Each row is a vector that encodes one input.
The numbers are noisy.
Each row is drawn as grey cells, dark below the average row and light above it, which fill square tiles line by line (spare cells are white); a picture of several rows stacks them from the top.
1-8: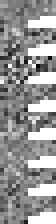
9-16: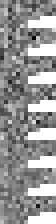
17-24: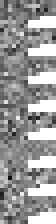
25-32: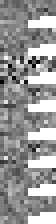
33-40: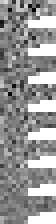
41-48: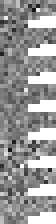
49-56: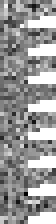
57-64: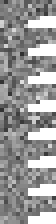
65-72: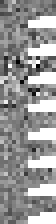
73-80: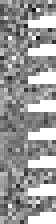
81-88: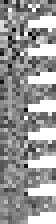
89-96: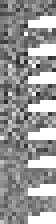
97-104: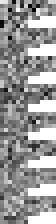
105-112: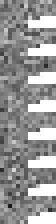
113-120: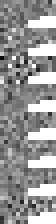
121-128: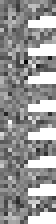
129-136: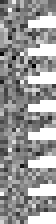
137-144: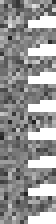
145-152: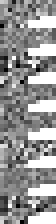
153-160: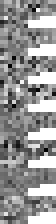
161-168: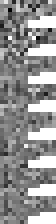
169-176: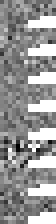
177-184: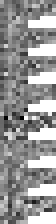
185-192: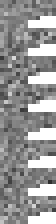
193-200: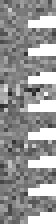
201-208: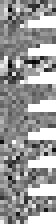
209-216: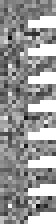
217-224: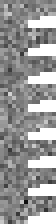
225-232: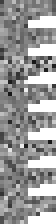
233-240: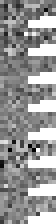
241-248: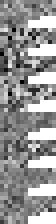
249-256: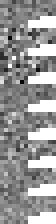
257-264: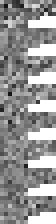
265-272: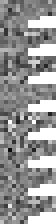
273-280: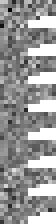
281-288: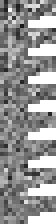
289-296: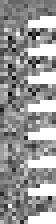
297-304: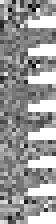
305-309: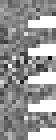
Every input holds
a point on a 10-point line, together with either a fixed value, or four true/false values.
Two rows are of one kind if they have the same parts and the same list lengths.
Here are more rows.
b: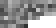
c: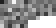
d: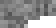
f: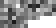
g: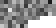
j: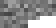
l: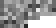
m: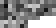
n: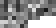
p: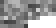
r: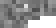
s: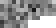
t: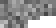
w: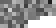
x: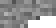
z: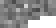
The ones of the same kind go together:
b, c, f, j, l, p
d, g, m, n, r, s, t, w, x, z

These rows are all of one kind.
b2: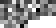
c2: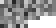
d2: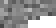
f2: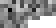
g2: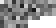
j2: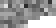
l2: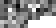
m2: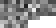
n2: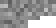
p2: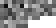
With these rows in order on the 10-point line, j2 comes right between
g2 and n2.
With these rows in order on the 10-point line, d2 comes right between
l2 and m2.
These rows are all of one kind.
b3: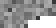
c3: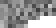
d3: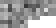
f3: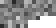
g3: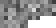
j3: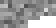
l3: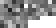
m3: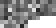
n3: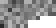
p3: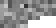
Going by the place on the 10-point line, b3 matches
f3, g3, n3 and p3.
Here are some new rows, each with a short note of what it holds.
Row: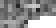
a point on a 10-point line and four true/false values
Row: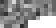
a point on a 10-point line
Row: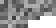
a point on a 10-point line and four true/false values
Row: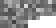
a point on a 10-point line
